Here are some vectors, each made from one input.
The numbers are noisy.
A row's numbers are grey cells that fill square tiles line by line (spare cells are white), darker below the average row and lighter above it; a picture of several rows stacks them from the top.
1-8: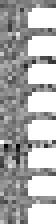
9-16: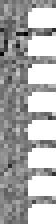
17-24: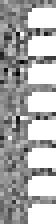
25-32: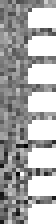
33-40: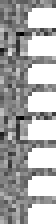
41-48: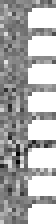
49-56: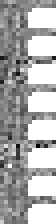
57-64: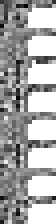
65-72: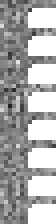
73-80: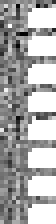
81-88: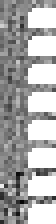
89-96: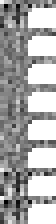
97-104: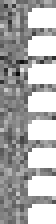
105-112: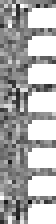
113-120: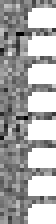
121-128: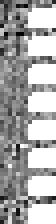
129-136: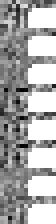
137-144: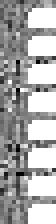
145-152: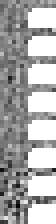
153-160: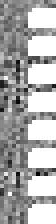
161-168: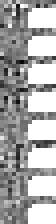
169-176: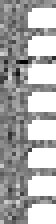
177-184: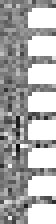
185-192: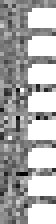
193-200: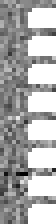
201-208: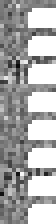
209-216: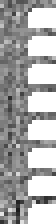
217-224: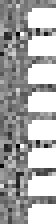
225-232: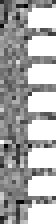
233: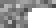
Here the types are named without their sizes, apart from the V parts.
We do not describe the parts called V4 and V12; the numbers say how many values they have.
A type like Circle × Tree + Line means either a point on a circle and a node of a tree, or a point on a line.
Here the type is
Bool × Line × (Line + V4) + V12.
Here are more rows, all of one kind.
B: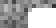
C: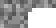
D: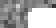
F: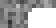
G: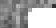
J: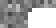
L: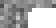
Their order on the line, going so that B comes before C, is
L, B, G, D, C, F, J.
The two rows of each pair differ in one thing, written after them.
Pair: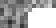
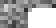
the place on the line
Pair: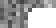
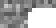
the place on the line
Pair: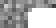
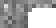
the true/false value
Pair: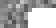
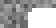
the true/false value
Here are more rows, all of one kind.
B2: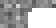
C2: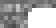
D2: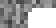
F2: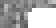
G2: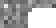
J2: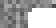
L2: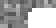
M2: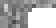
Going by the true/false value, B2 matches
F2 and J2.
